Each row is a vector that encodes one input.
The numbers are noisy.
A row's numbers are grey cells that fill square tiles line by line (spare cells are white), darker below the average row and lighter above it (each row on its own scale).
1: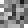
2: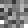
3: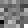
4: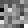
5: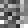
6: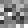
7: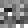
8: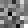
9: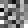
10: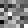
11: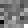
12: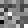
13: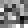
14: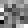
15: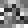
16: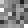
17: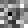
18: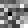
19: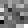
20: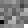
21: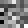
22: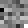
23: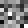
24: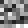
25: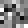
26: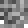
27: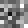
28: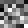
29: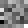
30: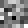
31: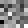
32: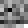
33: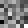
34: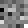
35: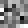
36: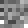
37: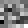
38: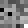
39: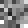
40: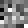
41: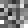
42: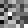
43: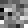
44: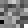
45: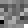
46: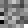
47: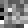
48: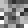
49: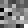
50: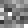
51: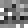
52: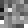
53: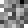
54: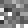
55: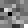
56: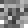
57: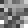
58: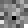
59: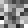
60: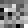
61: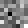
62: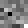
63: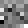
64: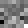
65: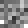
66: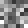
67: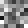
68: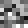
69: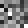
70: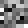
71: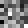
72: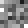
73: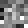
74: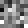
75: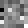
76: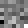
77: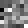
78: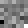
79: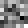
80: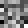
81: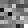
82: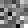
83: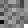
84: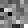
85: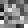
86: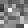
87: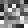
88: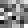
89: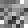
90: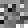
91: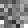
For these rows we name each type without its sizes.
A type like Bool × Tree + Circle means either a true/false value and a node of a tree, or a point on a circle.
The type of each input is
Bool × List(Line).
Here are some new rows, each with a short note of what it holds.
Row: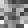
a true/false value, together with the empty list
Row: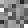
a true/false value, together with the empty list
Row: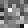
a true/false value, together with a list of one item
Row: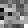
a true/false value, together with a list of one item
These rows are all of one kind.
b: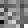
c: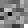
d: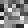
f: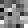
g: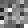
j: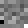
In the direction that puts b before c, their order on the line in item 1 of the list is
d, b, g, f, j, c.
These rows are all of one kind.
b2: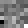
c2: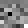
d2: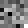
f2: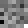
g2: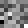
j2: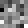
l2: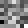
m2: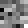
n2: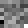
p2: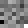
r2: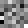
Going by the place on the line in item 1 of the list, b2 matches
d2 and n2.
